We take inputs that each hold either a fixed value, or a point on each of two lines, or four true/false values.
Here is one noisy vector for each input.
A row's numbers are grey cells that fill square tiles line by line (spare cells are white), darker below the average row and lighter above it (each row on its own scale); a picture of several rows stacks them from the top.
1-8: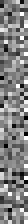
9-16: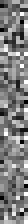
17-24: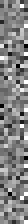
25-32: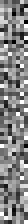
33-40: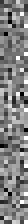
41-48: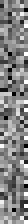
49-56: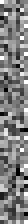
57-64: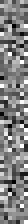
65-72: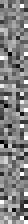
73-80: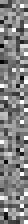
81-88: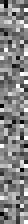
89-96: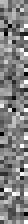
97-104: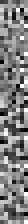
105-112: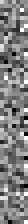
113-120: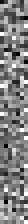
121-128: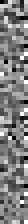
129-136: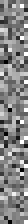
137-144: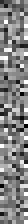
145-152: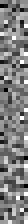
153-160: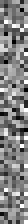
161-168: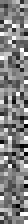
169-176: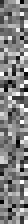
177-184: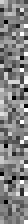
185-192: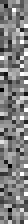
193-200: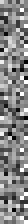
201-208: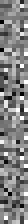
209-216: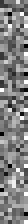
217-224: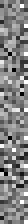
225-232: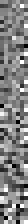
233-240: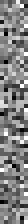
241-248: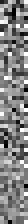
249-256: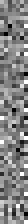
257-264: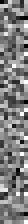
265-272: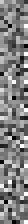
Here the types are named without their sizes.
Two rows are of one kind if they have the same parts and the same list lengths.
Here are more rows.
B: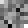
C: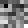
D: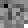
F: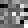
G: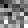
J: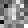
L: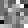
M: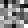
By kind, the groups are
B
C, F, G, J, L, M
D

